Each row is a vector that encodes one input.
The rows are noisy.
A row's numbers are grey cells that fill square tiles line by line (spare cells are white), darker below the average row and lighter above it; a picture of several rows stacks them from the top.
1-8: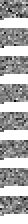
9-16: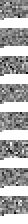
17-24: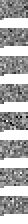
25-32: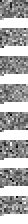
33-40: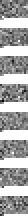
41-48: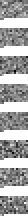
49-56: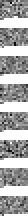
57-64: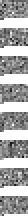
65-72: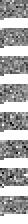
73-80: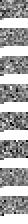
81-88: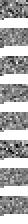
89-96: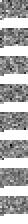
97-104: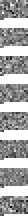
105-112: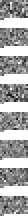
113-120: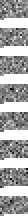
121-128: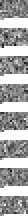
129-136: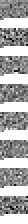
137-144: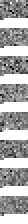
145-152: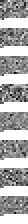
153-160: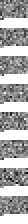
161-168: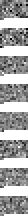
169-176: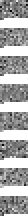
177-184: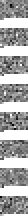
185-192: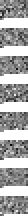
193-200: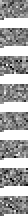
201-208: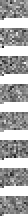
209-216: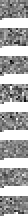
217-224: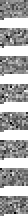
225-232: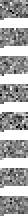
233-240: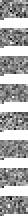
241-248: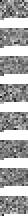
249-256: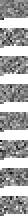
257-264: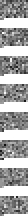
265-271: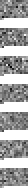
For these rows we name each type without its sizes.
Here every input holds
a node of each of two trees, together with either a fixed value, or a node of a tree and five true/false values.
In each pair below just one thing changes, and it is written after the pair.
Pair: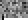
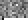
one of the five true/false values
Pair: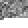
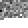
one of the five true/false values
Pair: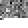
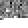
one of the five true/false values
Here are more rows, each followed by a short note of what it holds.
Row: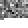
a node of each of two trees
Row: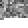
a node of each of three trees and five true/false values
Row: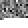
a node of each of two trees
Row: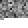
a node of each of three trees and five true/false values
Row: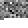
a node of each of two trees
